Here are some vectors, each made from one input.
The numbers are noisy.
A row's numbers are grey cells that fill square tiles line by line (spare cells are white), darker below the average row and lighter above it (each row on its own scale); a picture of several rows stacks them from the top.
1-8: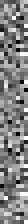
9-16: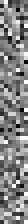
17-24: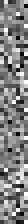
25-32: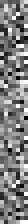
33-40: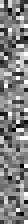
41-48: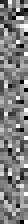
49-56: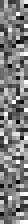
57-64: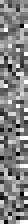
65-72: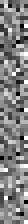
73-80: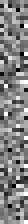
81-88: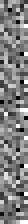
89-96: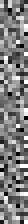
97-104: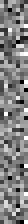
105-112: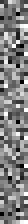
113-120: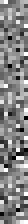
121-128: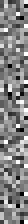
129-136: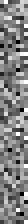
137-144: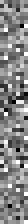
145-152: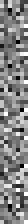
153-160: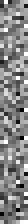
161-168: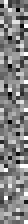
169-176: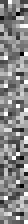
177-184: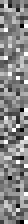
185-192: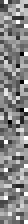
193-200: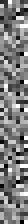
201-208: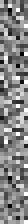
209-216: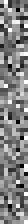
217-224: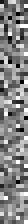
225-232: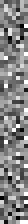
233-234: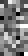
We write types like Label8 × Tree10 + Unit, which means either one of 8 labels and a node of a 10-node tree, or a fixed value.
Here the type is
Bool × Line10 + Line13.
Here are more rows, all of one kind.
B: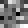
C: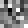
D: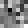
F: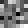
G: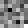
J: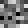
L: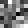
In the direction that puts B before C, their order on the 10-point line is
G, J, F, B, D, L, C.
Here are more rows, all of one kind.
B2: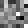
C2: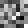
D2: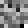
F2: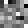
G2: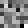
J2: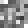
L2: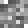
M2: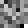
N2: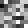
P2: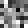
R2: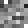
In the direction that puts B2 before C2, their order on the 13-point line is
J2, L2, N2, R2, F2, B2, C2, M2, D2, G2, P2.
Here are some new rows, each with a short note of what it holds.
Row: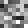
a point on a 13-point line
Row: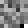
a point on a 13-point line
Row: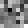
a point on a 10-point line and a true/false value
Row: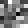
a point on a 10-point line and a true/false value
